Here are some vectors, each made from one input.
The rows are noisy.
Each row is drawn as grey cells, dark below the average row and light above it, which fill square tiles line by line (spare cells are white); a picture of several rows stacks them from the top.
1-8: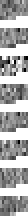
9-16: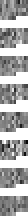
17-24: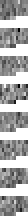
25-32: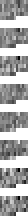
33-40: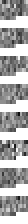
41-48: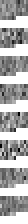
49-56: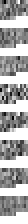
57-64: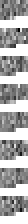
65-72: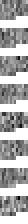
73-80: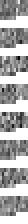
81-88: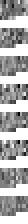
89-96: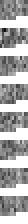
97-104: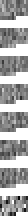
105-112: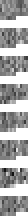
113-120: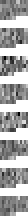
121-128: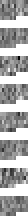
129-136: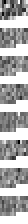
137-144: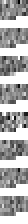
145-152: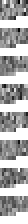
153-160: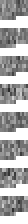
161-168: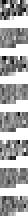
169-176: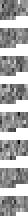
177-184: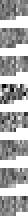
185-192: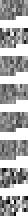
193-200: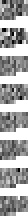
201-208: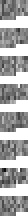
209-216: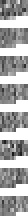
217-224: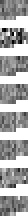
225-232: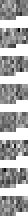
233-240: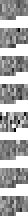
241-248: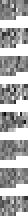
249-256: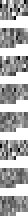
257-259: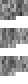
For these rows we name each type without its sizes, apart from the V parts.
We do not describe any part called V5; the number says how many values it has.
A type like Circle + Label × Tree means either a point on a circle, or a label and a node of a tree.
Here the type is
List(Bool × V5).
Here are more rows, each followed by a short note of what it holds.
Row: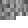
a list of two items
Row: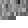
a list of one item
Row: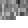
a list of one item
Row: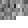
a list of two items
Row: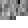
a list of one item
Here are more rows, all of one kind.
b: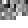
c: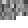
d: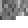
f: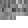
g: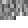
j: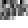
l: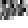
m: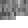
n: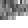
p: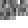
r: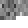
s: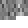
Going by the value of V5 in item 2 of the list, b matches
g, n and r.
